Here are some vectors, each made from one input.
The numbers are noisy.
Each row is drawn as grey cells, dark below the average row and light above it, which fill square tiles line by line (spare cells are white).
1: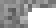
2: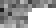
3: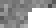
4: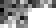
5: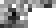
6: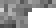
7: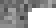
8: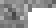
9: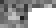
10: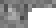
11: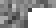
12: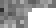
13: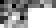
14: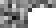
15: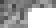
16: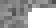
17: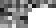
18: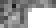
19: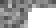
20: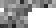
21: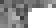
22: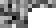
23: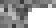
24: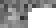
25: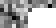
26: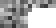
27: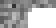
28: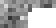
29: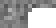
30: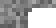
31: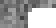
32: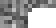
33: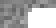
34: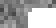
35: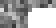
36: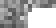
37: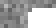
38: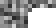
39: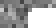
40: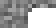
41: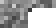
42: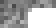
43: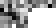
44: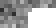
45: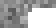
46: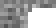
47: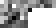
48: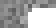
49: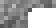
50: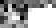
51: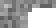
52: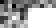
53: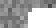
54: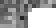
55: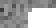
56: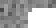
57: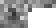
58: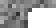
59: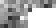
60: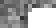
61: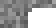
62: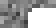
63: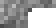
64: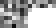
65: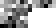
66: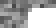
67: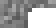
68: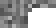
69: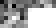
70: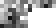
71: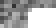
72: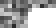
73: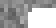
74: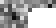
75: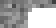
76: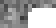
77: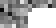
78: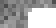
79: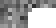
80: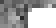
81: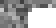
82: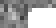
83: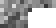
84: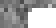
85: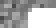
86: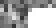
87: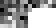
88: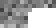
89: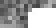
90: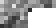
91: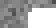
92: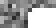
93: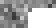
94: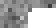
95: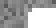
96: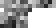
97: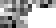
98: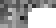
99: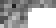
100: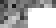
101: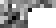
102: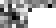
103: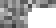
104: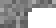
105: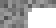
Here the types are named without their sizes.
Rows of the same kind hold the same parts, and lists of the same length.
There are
2 kinds of row.
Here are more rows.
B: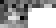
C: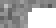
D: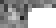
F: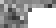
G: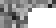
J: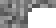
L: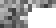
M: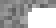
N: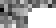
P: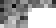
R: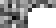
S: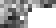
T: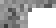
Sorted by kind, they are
B, D, J, R
C, F, G, L, M, N, P, S, T

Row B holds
a point on a line and a true/false value.
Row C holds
two labels.
